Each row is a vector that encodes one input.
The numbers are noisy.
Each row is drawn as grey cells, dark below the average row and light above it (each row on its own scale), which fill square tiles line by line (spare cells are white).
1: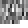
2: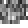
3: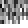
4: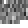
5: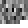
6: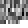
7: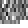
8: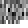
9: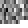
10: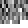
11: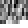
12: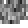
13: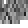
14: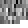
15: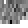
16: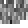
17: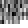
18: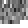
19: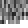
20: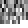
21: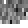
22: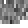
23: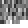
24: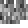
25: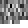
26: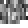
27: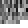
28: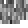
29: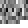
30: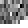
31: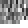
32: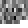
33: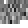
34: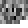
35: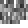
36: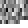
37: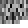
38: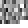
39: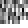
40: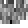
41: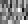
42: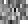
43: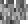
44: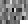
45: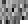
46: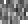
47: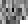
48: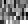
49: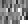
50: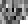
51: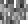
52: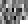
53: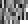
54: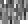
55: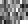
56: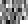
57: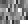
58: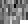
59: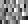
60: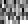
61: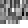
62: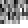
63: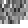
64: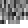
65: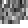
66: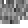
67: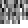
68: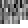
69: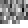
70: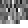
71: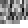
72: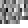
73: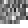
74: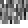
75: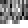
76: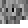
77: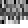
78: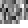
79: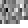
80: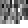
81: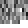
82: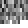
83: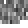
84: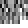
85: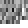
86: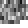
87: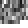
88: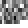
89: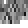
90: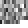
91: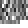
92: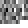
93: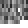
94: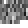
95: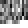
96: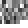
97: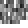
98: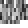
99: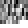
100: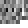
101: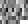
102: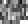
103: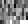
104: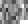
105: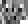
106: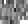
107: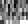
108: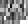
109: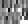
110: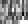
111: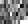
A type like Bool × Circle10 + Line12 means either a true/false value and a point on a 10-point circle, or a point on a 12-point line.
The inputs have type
Bool × Line4 + List2(Line5).
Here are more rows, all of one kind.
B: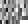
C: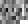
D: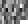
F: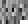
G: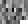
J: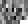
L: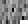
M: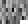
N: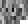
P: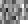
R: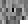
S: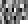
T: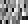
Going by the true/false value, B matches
C, P and T.
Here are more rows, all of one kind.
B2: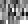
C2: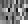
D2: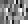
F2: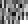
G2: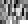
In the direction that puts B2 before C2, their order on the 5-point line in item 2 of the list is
F2, B2, G2, D2, C2.
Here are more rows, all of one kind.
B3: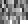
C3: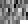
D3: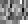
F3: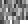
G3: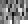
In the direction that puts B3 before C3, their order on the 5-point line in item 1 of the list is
B3, C3, F3, G3, D3.
